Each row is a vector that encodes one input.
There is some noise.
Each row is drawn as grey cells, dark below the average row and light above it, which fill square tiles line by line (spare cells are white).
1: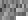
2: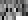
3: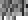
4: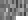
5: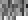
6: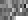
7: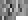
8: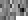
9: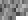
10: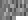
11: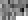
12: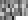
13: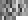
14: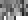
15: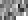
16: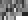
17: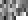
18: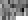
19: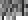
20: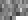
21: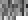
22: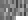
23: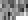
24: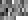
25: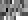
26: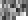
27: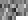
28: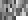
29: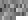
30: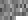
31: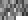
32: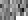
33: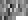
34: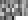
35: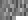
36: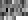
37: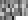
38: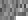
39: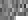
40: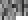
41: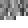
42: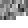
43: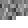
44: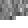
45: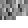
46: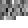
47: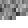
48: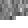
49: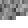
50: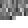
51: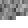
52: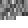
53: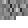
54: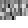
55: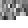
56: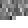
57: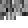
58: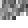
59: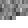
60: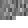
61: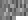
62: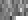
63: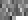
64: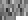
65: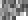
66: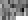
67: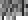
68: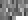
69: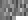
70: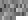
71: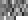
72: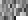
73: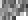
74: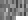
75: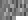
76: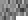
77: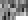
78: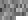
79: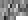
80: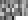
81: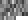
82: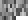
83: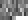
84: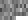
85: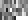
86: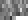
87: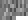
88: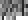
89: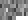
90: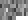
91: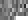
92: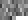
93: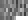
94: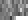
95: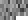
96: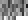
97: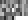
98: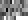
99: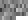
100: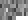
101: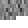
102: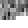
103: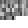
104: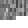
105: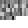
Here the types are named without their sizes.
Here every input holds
either three true/false values, or a list of points on a line.
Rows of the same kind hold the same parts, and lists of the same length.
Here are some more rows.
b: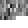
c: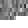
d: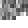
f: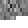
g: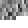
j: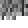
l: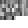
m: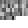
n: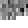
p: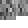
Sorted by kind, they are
b, f
c
d, j, n
g, p
l, m

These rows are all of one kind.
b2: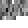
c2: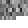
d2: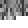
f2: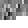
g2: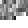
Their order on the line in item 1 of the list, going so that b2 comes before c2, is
d2, b2, c2, f2, g2.
